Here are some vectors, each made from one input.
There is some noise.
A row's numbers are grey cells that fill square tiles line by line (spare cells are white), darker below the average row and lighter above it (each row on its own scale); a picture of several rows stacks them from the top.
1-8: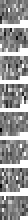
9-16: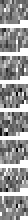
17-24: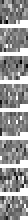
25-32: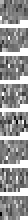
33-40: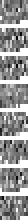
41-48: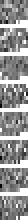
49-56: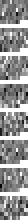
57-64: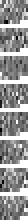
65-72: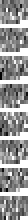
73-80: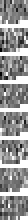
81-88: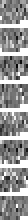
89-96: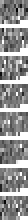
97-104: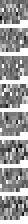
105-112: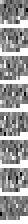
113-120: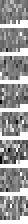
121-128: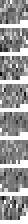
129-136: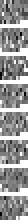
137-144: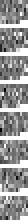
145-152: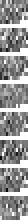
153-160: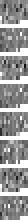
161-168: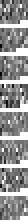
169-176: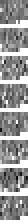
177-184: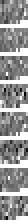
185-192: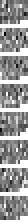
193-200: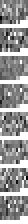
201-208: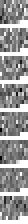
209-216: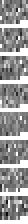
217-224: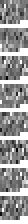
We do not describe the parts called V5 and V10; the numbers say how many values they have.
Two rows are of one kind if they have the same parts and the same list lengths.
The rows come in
3 kinds.
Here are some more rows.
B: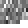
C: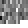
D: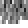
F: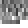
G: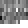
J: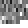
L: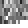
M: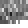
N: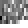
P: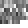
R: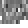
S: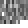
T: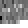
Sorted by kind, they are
B, L, M, N, P
C, G, S, T
D, F, J, R

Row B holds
three true/false values and a value of V10.
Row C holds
a value of V5 and a value of V10.
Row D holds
a node of an 11-node tree.
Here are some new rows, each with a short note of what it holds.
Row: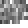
three true/false values and a value of V10
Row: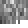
three true/false values and a value of V10
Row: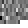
a value of V5 and a value of V10
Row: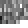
three true/false values and a value of V10
